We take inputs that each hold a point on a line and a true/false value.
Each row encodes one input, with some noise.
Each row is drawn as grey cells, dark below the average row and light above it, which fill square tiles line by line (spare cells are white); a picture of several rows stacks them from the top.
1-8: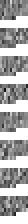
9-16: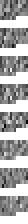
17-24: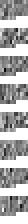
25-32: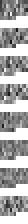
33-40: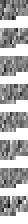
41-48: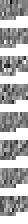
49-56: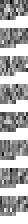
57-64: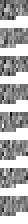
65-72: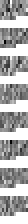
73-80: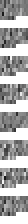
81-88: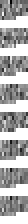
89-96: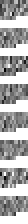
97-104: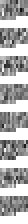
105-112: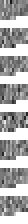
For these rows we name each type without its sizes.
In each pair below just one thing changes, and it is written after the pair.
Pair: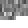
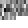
the true/false value
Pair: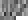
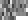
the true/false value
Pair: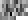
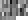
the place on the line
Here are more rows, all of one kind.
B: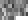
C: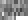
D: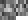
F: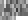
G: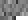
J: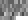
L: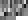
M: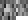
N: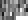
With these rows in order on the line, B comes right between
C and J.
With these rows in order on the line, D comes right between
G and L.
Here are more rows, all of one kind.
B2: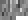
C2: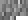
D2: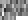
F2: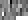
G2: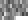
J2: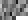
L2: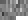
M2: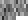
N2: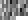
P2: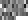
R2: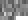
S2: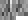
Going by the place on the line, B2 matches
L2, P2 and S2.
